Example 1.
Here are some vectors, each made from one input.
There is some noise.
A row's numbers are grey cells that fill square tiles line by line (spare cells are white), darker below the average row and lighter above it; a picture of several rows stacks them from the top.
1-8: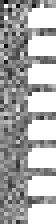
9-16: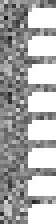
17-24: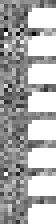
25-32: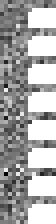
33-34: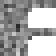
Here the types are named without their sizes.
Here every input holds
three true/false values.
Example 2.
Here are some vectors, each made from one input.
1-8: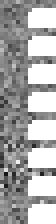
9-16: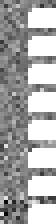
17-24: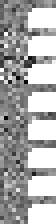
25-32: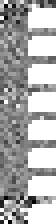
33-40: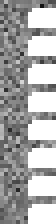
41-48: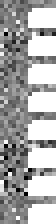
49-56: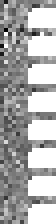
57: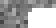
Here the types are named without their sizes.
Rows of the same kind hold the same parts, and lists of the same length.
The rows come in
2 kinds.
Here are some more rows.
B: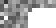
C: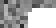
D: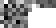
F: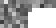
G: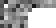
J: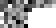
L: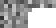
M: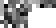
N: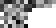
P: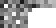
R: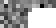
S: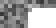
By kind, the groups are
B, C, D, F, G, L, M, P, R, S
J, N

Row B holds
four true/false values.
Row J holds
a fixed value.
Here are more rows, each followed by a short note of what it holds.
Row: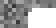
four true/false values
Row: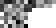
a fixed value
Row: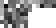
four true/false values
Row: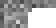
four true/false values
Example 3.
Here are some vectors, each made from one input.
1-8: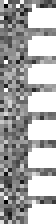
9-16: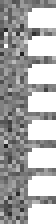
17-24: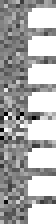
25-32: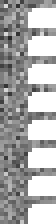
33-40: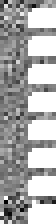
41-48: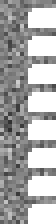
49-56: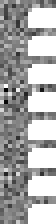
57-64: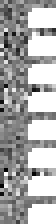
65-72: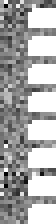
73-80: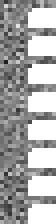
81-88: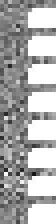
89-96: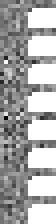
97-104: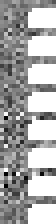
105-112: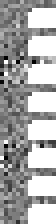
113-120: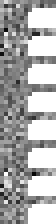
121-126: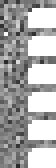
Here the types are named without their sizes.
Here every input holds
three true/false values.
